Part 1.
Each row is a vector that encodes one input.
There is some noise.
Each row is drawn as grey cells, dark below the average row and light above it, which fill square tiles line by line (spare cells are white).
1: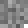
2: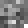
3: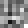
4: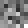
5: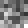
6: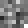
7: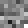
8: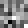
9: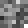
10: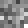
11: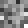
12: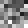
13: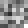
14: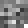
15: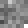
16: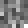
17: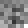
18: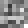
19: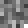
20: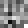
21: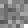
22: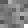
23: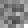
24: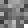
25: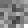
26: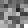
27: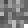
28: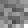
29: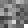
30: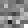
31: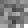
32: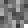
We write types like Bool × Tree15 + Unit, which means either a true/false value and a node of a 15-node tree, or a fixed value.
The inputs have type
Tree7.
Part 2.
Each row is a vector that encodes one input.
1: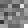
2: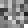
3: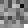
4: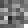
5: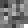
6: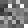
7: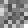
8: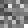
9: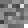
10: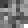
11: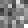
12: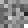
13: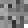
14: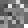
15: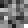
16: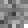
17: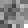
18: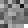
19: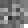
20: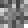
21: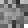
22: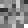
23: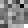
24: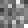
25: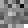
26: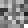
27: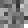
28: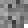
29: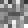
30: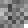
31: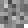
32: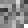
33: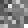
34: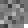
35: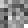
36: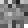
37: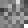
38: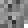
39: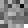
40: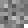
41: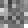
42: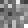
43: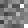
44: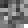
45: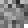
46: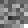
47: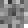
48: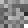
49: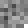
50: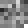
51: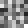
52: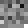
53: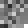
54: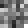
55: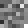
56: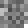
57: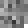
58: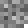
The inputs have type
Line4 × Line4.
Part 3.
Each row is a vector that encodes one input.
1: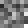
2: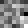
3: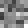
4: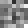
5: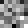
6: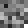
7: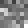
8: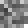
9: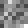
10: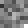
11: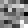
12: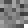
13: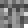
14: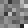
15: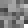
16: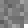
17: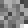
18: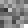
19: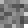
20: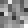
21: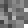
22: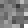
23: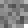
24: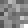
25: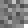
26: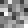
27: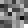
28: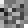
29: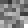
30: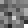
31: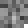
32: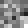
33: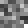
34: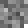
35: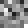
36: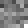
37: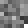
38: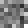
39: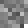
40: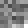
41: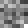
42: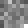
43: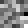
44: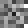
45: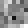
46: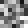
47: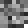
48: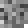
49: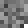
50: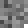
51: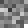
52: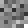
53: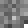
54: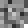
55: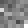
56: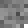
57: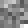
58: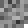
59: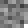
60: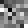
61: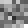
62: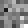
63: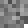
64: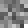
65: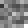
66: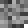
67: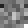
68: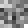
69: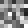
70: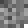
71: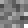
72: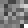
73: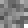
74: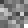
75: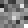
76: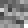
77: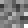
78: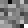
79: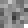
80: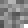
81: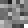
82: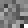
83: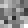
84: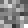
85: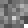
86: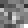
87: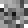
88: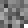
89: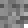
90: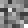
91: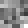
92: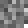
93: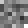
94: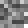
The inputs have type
Bool × Bool × Bool.
